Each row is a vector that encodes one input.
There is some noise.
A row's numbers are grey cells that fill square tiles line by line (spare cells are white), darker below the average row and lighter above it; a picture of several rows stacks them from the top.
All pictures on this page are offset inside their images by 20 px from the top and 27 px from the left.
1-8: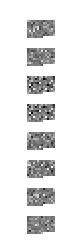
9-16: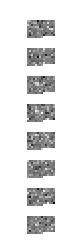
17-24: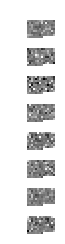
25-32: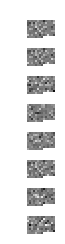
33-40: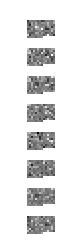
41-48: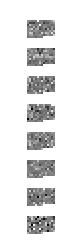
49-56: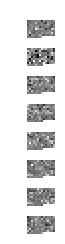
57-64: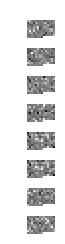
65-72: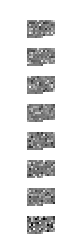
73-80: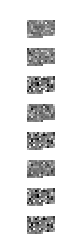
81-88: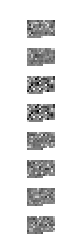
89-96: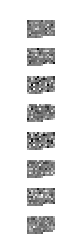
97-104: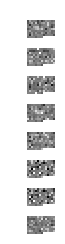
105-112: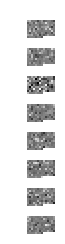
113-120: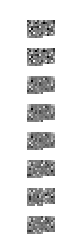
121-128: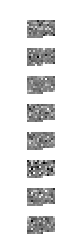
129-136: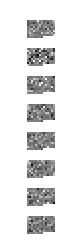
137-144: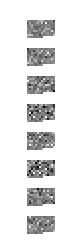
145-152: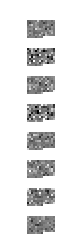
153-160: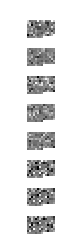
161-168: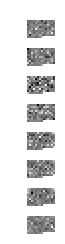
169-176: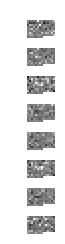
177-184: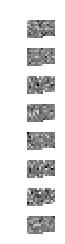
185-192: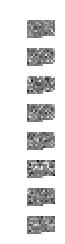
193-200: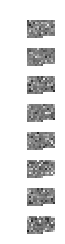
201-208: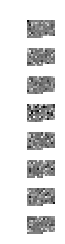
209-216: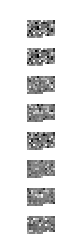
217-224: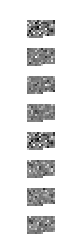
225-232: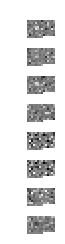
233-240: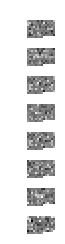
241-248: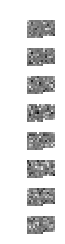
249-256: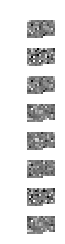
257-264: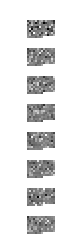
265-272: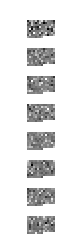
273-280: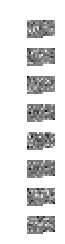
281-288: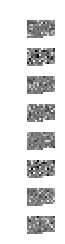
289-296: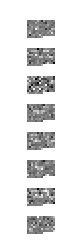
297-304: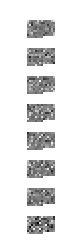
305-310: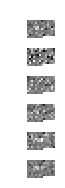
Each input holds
a point on a 6-point line, together with either a fixed value, or four true/false values.
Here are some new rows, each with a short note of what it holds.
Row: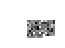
a point on a 6-point line
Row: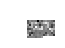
a point on a 6-point line and four true/false values
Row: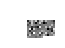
a point on a 6-point line
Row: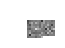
a point on a 6-point line and four true/false values
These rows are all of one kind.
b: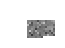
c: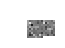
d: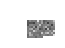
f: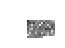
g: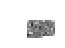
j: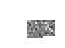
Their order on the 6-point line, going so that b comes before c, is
f, d, j, g, b, c.
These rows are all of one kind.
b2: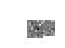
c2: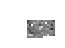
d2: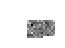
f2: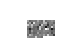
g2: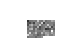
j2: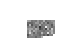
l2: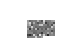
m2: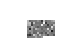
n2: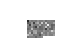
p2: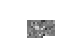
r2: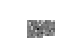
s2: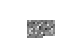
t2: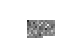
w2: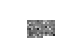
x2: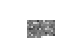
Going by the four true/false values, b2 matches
g2, n2, r2 and t2.
